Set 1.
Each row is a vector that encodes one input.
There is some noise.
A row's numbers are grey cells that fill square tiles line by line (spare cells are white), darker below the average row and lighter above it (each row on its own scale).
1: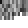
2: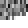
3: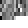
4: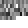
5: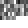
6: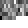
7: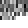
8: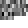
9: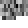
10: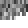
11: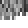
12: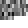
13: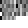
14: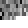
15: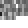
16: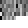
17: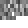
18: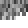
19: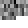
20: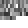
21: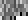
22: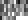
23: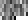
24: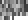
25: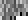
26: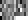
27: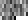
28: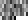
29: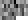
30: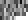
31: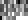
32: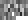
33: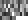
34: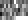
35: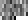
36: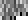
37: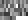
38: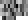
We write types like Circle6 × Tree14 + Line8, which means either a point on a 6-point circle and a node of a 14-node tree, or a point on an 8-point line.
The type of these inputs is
(Bool × Bool × Bool + Unit) × Line4.
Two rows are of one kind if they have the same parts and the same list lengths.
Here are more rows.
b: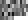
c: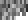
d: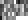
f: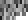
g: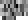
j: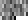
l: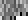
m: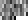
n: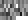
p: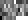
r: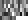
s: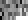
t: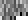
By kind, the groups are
b, c, d, f, n, p, r, s
g, j, l, m, t

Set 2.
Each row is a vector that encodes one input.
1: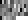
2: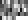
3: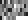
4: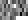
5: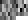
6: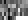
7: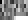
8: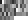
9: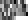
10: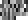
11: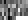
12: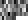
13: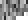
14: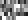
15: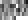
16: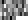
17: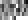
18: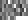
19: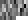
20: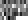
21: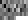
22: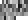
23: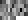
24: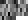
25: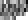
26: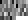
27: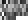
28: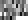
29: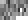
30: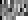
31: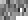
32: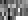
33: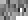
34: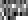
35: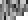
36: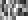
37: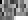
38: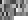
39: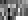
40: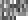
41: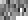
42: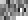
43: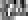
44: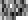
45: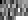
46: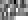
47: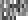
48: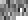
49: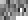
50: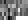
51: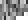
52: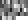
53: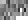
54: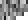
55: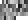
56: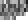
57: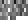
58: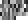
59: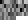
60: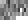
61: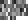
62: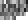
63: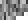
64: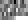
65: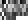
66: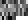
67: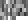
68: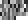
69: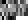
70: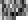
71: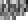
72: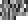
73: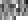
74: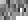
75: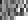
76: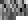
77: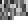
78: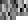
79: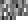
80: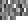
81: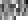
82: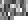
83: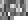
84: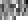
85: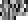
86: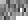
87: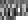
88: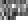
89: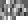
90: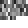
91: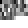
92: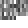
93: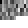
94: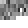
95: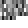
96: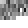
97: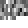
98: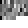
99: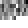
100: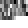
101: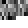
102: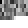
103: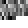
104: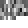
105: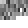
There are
2 kinds of row.
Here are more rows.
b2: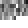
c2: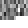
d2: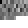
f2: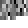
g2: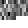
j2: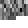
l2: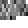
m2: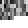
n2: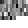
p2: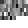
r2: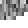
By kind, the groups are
b2, r2
c2, d2, f2, g2, j2, l2, m2, n2, p2

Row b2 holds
one of 7 labels.
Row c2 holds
one of 7 labels and three true/false values.
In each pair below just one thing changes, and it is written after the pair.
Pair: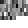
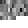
the label
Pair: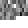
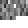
one of the three true/false values
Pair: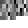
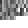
one of the three true/false values
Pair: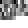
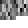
the label
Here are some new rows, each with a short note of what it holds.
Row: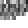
one of 7 labels
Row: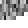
one of 7 labels
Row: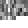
one of 7 labels and three true/false values
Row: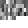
one of 7 labels and three true/false values
